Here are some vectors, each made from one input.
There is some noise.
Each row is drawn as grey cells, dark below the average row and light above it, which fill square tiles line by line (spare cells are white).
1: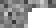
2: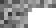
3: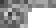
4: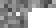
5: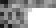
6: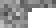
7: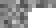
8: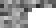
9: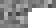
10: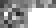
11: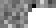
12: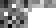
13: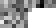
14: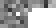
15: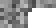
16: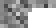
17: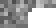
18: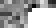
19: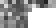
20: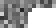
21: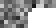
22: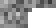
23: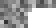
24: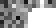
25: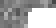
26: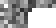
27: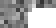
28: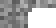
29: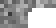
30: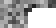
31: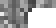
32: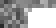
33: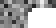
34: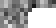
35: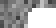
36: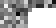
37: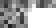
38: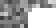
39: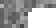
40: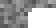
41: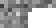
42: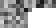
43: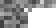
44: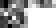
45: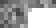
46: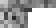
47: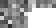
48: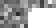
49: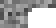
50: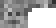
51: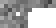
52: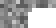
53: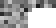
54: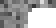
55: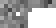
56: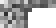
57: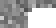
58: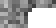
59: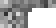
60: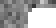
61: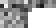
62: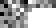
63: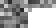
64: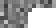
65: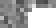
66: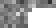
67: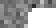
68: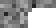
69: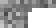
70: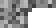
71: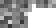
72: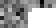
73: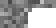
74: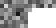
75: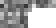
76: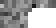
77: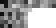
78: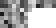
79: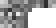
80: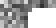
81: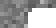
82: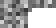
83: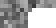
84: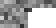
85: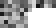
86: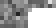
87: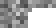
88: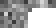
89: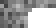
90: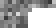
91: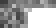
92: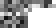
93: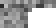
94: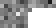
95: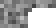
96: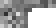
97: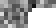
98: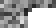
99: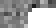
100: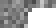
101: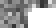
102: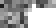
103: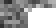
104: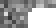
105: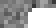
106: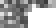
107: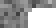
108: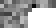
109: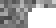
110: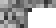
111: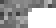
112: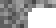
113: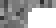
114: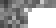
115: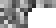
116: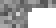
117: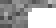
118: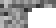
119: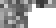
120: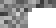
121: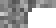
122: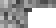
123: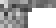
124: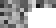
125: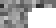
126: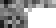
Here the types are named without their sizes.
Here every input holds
either a point on a circle, or a list of points on a line.
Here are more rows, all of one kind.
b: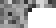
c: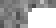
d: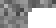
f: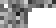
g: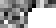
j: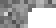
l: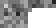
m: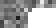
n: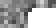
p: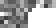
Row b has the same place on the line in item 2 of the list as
d, g, m and n.
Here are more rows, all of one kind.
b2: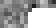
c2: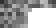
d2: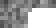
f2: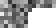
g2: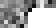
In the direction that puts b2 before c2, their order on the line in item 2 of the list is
g2, b2, d2, c2, f2.
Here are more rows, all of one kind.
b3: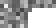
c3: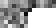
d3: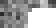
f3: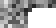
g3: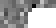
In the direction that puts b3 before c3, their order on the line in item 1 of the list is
b3, f3, c3, g3, d3.
